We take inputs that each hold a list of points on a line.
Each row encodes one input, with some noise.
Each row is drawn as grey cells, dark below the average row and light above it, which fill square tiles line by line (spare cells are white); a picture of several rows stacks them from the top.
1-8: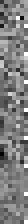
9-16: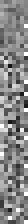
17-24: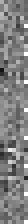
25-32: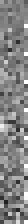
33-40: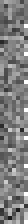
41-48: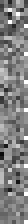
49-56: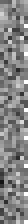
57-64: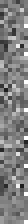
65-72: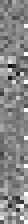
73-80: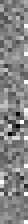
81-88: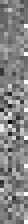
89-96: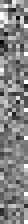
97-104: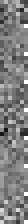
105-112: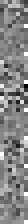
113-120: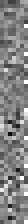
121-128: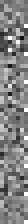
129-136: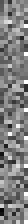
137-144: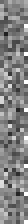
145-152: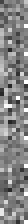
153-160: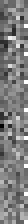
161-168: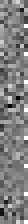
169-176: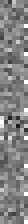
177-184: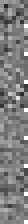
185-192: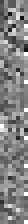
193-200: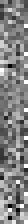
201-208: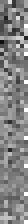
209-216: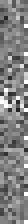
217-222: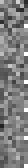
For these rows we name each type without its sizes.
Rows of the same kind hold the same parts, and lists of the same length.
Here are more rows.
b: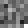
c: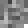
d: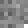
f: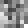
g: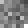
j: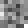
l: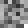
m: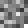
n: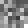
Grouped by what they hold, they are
b
c, f, j, l
d, g
m, n

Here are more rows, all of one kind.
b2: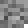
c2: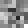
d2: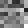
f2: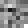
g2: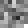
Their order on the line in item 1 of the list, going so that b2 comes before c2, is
g2, f2, b2, d2, c2.
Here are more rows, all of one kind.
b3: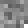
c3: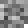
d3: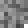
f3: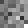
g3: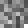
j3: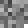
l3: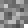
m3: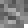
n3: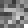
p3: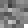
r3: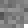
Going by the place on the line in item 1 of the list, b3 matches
c3 and f3.
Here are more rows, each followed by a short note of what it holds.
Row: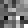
the empty list
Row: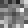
the empty list
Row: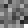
the empty list
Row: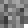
a list of three items
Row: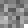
a list of two items
